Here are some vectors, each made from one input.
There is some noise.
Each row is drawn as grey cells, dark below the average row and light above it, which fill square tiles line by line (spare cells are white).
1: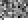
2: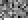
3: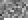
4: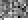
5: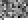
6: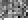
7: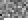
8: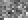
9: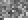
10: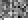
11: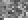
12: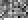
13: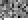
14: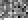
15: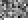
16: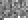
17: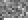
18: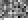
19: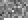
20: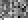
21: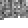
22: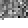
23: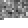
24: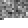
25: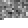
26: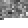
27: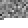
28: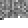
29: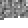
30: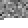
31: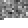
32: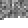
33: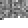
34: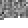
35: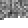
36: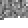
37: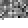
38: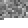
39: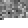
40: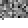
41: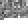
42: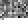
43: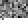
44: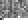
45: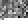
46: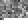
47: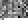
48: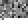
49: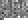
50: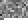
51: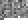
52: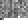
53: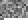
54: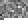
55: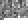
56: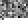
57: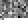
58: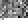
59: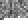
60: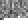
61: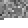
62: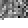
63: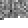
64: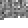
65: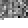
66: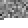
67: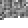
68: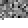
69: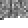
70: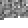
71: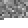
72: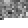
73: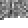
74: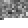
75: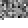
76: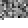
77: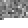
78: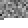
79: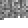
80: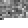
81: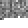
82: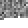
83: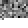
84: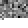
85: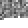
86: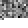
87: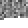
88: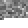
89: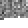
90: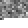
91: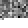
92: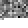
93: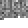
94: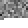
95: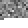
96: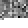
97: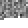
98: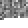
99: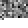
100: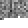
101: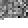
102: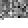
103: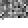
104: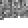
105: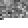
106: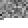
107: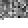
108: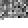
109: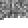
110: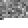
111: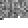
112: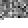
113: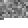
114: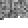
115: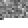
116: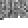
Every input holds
either a point on a 5-point line, or a point on a 10-point line and a true/false value.
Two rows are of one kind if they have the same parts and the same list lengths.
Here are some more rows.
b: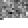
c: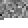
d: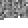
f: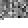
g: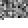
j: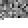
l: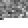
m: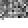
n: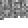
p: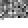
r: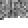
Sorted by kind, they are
b, c, d, l, n, r
f, g, j, m, p

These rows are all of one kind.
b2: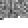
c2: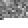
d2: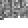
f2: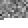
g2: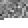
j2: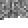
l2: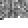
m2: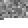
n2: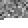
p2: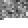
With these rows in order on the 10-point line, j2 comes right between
b2 and p2.
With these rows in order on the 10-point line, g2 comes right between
d2 and f2.
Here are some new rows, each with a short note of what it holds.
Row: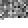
a point on a 5-point line
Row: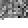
a point on a 5-point line
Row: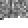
a point on a 10-point line and a true/false value
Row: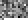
a point on a 5-point line
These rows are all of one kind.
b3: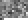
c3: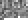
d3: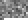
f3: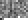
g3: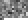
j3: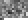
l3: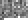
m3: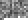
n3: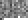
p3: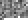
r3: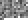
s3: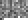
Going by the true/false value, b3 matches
d3, g3 and j3.
